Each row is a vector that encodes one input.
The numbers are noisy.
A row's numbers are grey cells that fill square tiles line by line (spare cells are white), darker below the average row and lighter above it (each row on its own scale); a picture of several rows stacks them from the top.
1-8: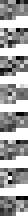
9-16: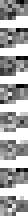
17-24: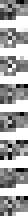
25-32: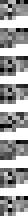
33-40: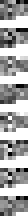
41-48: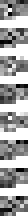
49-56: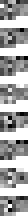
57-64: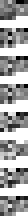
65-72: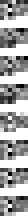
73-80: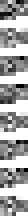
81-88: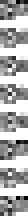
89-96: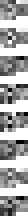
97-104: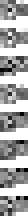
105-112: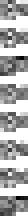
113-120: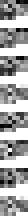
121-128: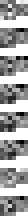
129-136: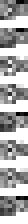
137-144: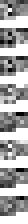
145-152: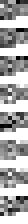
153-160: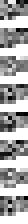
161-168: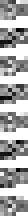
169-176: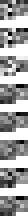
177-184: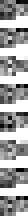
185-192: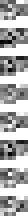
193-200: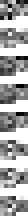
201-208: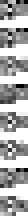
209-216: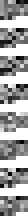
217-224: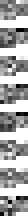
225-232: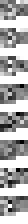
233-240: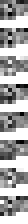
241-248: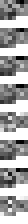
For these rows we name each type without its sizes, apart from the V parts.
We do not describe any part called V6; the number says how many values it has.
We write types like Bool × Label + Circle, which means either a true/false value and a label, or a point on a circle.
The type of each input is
Bool × List(V6) + Line × Line × Line.
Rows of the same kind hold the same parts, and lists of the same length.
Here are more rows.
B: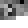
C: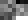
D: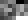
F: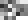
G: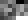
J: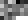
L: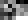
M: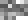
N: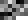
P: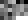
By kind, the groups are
B, C, D, G, L
F, M
J, P
N

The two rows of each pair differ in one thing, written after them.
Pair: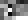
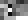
the value of V6 in item 2 of the list
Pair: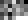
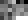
the true/false value
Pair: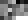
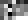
the true/false value
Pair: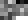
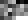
the value of V6 in item 1 of the list
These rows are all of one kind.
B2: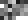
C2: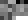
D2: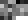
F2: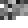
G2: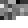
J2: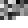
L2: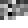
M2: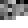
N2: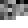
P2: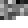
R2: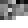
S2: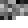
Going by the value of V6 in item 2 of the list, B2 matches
G2, L2 and M2.
